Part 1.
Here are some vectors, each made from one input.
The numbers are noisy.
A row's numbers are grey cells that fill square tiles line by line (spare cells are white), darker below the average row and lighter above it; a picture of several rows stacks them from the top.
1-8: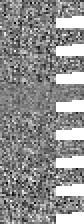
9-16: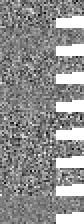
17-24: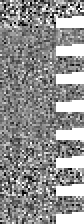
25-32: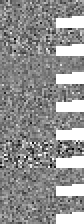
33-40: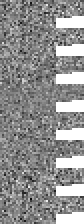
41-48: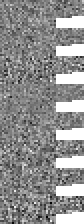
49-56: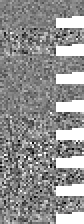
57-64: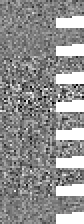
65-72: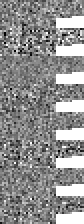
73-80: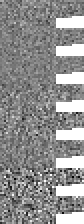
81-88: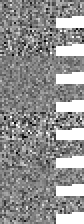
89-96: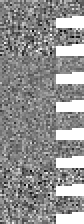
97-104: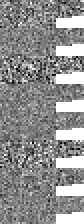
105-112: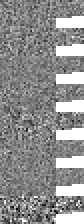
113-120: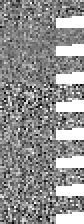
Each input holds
either a point on a 5-point line, or a point on an 11-point line, or a node of a 12-node tree.
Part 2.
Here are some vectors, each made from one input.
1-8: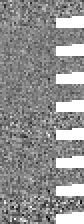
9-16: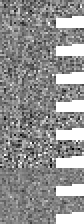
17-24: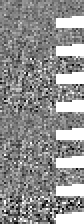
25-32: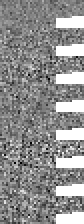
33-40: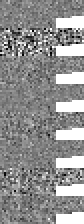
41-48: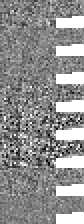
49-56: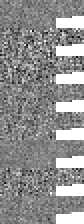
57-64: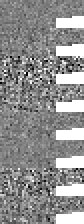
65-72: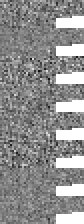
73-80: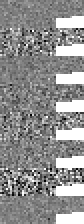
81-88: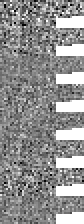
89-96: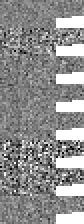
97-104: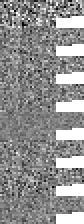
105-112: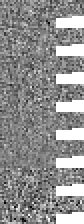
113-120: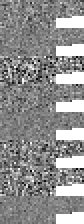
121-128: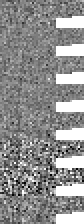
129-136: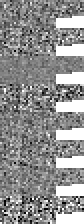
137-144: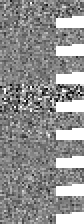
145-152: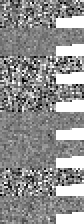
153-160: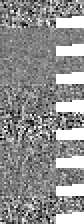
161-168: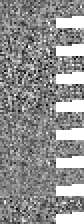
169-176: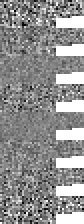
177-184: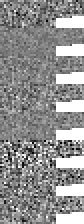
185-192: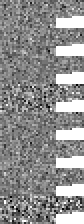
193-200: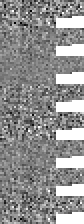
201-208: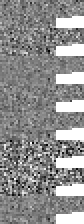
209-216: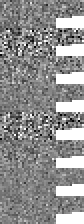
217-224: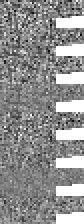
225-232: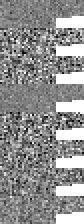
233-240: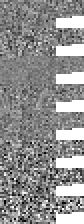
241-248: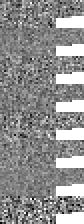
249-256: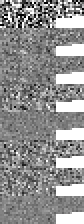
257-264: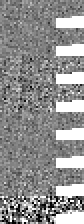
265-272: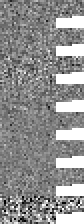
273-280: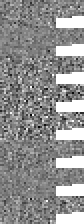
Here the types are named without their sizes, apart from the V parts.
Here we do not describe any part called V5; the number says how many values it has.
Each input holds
a true/false value, together with either a point on a line, or a value of V5.
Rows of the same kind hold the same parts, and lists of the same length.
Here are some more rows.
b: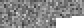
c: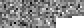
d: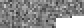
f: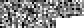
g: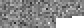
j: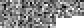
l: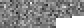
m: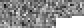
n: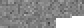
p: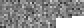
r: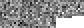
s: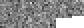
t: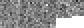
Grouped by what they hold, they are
b, c, d, f, g, l, n, p, r, s
j, m, t

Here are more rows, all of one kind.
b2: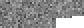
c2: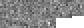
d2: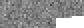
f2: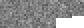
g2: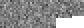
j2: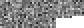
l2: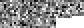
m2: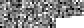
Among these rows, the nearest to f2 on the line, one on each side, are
c2 and g2.
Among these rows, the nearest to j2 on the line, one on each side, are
d2 and g2.
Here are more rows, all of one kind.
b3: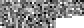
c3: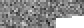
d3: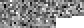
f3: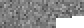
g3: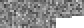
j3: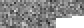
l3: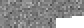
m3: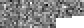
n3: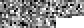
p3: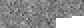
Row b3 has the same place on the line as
c3, g3, l3 and p3.
